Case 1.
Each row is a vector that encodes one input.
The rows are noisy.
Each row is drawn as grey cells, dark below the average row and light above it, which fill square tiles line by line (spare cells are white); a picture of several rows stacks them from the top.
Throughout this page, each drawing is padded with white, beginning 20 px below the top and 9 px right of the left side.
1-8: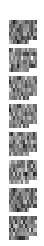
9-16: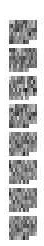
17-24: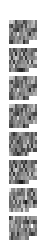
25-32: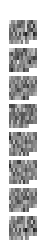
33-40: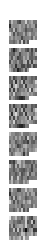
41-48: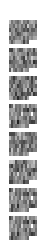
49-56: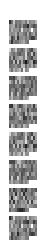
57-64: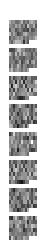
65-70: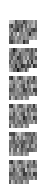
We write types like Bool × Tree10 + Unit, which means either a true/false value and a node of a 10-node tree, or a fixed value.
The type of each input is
Tree9.
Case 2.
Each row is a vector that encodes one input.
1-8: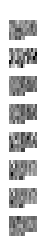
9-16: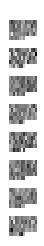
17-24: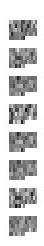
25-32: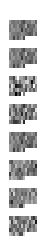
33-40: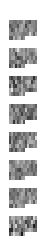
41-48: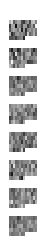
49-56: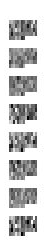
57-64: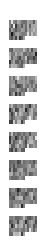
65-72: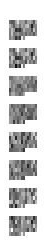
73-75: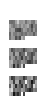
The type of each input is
Line5.
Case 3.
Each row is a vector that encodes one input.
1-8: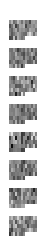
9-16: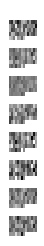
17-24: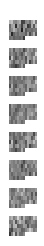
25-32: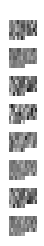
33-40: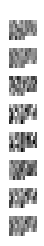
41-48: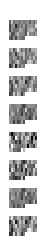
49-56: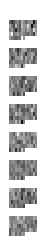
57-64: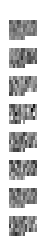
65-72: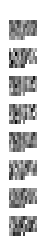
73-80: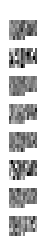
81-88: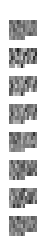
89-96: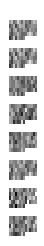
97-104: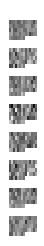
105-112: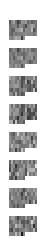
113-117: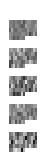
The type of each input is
Line11.
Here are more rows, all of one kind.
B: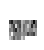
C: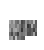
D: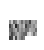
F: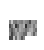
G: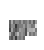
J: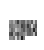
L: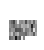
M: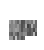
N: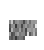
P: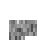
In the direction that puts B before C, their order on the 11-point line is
P, L, D, F, B, G, N, J, M, C.
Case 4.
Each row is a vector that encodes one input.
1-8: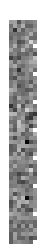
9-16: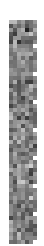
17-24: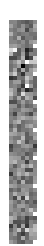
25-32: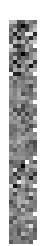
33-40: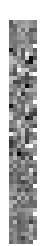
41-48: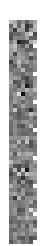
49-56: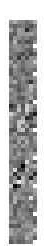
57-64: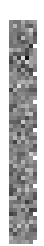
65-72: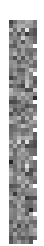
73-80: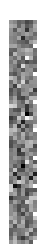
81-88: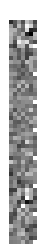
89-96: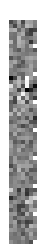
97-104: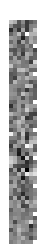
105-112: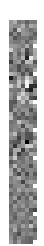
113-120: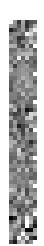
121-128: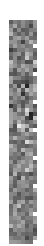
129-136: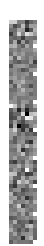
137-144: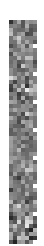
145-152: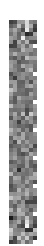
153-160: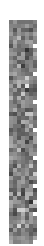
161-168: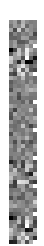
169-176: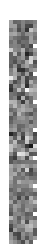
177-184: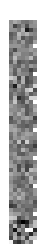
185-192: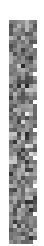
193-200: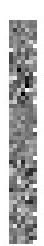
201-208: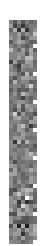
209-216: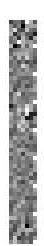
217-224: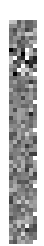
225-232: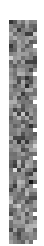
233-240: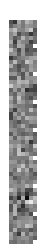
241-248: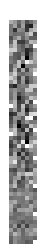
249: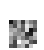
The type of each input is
Bool × Bool × Bool × Bool × Bool + Unit.
